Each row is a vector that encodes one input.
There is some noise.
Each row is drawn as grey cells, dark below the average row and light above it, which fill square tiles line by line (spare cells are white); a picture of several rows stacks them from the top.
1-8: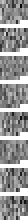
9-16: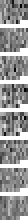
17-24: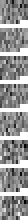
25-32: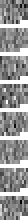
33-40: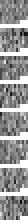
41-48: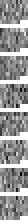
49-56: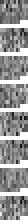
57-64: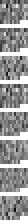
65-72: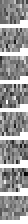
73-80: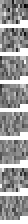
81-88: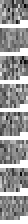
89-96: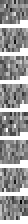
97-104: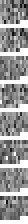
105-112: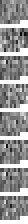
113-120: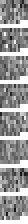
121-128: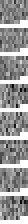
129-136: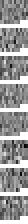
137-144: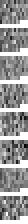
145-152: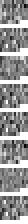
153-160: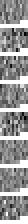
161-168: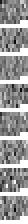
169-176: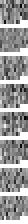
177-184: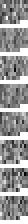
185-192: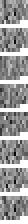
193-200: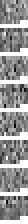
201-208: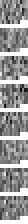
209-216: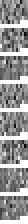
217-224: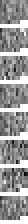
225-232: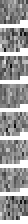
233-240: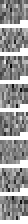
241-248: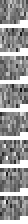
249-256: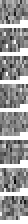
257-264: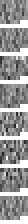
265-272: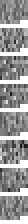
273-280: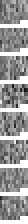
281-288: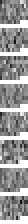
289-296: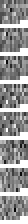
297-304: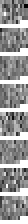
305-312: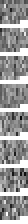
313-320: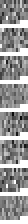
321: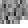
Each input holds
either one of 4 labels, or a node of a 10-node tree.
